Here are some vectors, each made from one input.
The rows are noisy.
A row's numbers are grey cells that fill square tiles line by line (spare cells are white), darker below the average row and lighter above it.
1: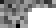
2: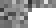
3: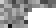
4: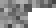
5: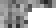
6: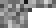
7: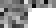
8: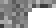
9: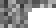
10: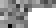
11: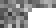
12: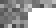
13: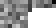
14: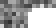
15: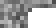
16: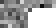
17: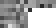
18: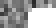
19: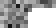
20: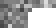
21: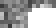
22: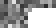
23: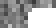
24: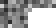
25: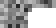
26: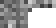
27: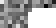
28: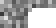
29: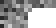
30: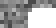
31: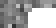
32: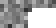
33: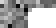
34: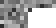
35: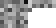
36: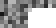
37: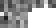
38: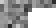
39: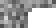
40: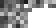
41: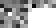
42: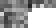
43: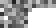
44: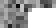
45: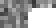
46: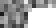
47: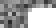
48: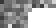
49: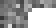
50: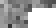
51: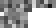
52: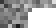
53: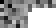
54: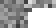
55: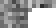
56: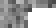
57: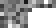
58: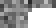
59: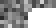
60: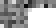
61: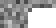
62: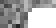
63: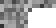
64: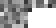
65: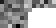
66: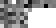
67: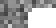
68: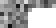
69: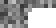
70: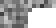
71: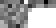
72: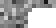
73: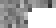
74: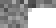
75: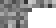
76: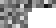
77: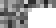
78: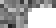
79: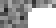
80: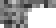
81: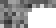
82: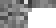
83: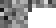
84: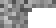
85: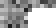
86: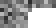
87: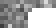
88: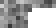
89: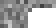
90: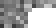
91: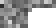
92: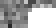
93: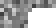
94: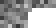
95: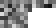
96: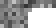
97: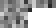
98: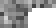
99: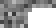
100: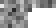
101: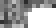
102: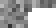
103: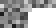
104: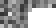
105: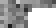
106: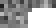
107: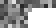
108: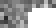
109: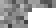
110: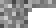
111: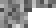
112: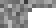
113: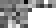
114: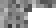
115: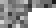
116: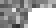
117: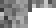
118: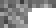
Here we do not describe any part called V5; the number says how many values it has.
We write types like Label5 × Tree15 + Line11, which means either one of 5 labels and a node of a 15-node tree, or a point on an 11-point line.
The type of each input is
Bool × (Line4 + Line7) × V5.
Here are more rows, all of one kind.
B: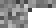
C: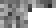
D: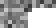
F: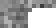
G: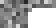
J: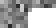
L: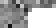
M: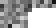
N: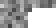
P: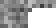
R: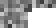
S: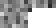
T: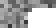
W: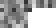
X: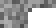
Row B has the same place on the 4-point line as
C, S, T and X.
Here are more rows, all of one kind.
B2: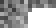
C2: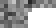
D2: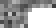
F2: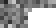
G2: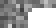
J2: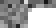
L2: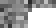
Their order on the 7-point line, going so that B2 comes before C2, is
J2, B2, G2, L2, C2, D2, F2.
